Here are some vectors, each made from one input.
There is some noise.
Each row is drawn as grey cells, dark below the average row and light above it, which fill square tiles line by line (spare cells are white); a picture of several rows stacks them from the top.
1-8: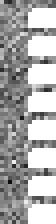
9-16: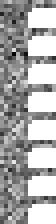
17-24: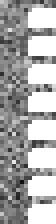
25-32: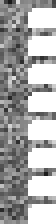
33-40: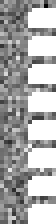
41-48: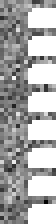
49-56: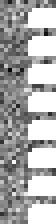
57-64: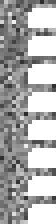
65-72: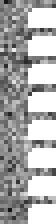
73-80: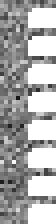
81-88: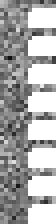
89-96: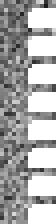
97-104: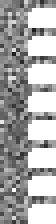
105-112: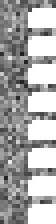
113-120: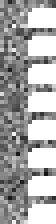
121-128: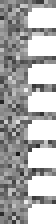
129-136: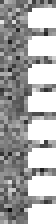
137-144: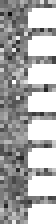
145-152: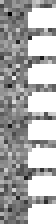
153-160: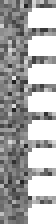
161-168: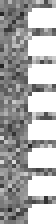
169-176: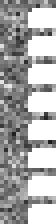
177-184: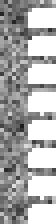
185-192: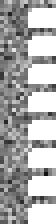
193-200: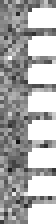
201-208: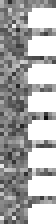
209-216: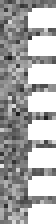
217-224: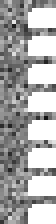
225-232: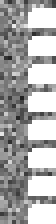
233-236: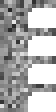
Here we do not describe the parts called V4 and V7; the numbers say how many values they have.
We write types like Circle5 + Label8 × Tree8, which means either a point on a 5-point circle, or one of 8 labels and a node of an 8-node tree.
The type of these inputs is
Bool × Bool × Bool × Bool + (Line6 + V7) × V4.
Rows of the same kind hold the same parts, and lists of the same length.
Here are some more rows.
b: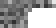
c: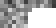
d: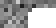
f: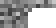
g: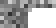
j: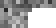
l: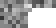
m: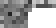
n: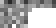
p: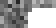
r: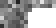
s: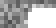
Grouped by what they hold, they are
b, f, g, m
c, d, j, l, n, s
p, r

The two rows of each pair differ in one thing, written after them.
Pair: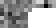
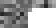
the value of V4
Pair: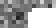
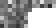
the value of V4
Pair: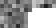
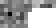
the value of V4
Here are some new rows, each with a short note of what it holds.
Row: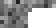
a point on a 6-point line and a value of V4
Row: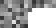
four true/false values
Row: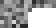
four true/false values
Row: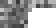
a point on a 6-point line and a value of V4
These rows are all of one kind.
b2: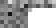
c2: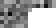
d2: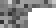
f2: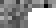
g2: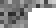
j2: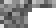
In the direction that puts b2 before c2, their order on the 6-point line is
j2, b2, g2, d2, c2, f2.
